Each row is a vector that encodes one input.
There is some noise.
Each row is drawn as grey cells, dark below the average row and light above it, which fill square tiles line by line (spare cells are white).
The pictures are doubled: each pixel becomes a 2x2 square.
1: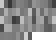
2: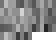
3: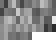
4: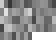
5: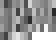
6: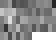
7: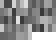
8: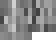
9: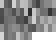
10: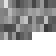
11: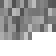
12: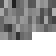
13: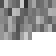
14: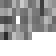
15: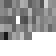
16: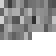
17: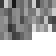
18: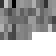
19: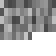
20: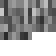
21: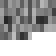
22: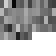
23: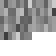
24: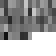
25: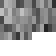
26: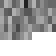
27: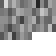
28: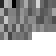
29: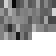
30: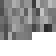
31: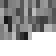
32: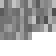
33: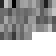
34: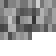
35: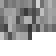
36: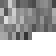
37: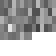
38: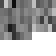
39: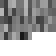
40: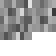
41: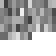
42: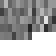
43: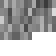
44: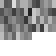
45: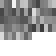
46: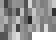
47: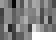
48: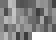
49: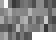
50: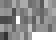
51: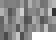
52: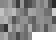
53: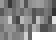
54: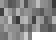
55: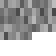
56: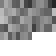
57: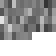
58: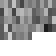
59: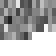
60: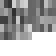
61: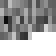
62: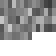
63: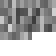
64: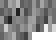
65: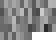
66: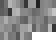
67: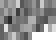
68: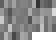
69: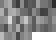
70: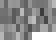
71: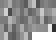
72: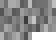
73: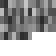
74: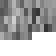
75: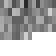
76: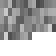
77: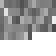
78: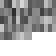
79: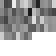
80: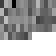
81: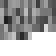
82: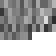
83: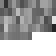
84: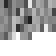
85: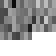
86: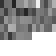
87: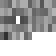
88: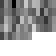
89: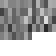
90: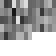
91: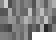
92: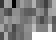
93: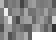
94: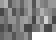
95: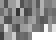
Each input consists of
either one of 4 labels and a point on a 9-point line, or a node of a 9-node tree.
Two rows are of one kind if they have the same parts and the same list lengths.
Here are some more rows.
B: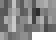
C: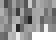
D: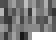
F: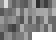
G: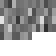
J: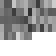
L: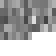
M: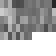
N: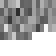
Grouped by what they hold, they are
B, F, G, M
C, D, J, L, N

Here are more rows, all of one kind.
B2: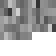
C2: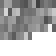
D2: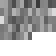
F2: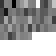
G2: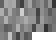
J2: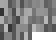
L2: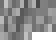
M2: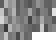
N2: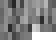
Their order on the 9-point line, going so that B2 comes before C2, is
F2, N2, J2, G2, B2, C2, L2, D2, M2.
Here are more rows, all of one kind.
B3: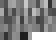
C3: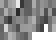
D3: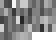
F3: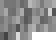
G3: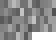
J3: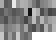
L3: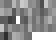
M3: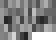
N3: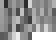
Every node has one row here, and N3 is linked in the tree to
F3.
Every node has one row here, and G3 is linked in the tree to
C3, F3 and J3.
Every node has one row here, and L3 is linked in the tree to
D3.
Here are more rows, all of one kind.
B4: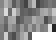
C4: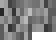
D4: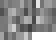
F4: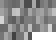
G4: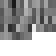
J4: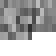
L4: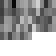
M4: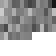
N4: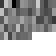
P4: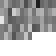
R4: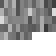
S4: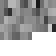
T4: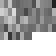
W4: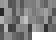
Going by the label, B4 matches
F4, P4 and S4.
